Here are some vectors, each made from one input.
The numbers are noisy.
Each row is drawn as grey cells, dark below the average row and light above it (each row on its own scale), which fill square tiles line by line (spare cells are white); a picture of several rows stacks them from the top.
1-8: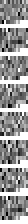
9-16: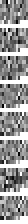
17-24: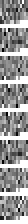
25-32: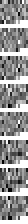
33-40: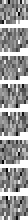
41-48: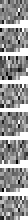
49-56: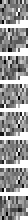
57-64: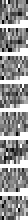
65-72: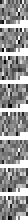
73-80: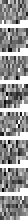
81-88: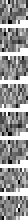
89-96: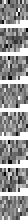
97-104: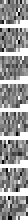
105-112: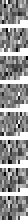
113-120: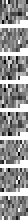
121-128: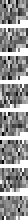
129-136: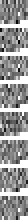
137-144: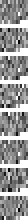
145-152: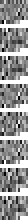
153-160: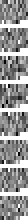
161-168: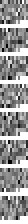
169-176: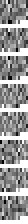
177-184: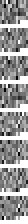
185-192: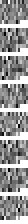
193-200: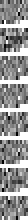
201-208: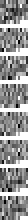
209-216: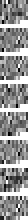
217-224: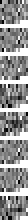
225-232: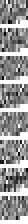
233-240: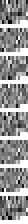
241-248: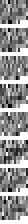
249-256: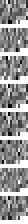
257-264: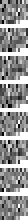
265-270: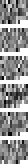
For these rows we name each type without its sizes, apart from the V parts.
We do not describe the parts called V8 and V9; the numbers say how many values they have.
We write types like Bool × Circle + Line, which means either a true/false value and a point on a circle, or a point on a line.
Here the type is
Bool × (Label × V8 + Line) + V9.
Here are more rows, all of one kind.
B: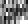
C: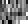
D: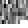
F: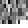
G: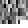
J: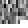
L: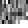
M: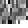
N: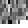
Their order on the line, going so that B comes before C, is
B, M, N, F, G, J, D, L, C.
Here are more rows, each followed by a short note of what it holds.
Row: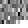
a label, a true/false value and a value of V8
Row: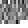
a value of V9
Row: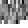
a value of V9
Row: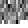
a value of V9
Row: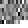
a label, a true/false value and a value of V8
